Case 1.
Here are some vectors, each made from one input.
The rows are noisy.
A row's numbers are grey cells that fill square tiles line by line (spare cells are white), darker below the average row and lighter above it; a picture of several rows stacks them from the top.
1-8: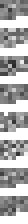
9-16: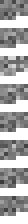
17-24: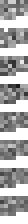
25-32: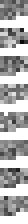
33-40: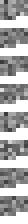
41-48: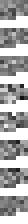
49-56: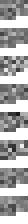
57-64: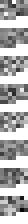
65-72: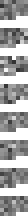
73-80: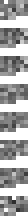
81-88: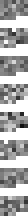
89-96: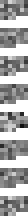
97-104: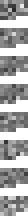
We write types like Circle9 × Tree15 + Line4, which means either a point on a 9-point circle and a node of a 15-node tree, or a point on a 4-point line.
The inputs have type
Bool × Bool × Bool × Line7 + Tree10.
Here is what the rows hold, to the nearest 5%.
About 50% of them hold a point on a 7-point line and three true/false values. The rest hold a node of a 10-node tree.
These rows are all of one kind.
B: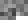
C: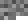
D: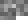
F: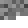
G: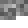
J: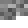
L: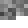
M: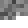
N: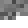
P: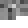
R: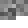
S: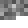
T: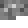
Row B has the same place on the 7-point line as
C and N.
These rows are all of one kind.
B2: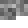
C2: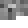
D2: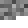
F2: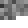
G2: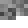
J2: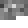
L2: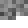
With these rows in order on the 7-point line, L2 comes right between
D2 and G2.
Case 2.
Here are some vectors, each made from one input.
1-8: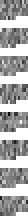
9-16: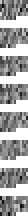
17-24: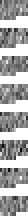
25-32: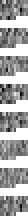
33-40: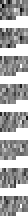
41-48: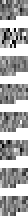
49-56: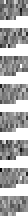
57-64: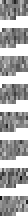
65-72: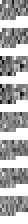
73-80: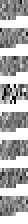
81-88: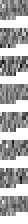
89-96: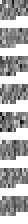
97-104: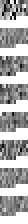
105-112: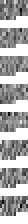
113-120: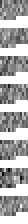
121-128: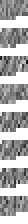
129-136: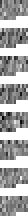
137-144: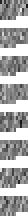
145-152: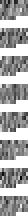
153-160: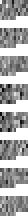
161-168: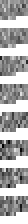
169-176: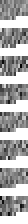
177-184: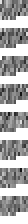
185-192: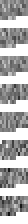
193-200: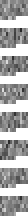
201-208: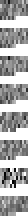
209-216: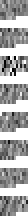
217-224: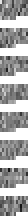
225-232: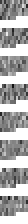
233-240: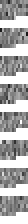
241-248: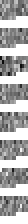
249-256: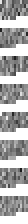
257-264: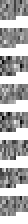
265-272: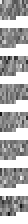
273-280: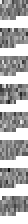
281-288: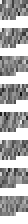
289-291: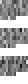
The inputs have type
List3(Line7).
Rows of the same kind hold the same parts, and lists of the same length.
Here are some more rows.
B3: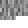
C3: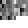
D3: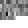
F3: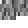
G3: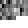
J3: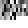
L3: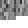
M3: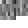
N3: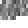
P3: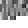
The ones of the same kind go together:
B3, D3, N3, P3
C3, G3
F3, L3, M3
J3

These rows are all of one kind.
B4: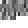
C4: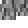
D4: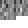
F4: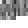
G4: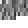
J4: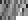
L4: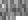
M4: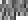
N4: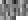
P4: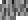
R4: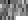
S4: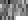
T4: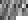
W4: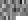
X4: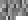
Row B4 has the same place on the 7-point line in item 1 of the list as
C4, G4, M4 and P4.
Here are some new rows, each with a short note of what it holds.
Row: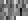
a list of one item
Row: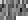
a list of one item
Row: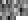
a list of one item
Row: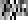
the empty list
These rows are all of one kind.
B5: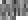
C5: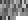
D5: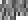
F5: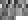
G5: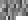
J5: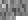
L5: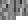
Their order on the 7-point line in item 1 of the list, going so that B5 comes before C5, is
D5, B5, J5, L5, G5, C5, F5.
